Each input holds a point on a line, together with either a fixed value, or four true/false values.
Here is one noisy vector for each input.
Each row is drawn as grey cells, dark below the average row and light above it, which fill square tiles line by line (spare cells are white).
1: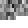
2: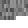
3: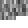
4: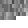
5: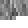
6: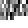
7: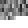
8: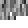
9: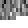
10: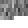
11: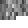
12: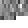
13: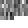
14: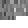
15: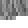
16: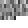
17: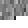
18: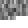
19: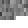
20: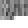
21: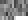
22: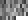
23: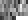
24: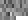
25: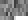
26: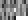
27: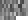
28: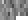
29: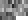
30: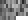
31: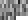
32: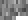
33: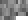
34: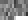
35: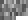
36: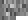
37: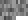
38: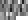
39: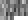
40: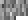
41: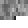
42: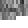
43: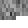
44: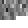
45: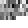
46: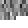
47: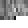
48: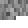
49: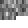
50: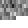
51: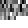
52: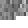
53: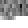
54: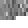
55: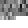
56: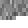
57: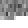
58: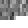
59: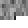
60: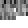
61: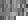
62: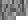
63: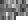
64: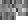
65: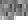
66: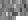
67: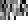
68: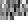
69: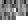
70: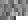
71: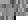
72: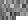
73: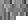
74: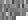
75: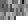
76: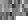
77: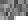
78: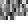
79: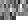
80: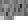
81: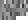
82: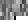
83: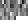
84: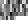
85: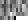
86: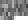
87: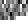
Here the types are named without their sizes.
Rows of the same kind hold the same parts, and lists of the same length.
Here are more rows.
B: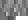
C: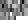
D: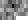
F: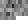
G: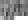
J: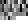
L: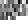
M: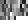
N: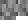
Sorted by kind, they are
B, C, D, F, L, M, N
G, J

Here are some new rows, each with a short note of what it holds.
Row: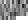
a point on a line and four true/false values
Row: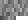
a point on a line and four true/false values
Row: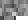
a point on a line and four true/false values
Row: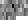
a point on a line and four true/false values
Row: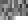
a point on a line
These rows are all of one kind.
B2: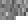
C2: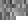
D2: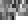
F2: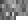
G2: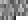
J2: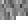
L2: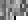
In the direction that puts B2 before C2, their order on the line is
B2, G2, J2, L2, C2, F2, D2.
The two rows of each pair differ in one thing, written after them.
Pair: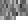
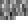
the place on the line
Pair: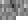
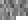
the place on the line
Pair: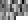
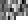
the place on the line
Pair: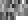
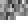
the place on the line
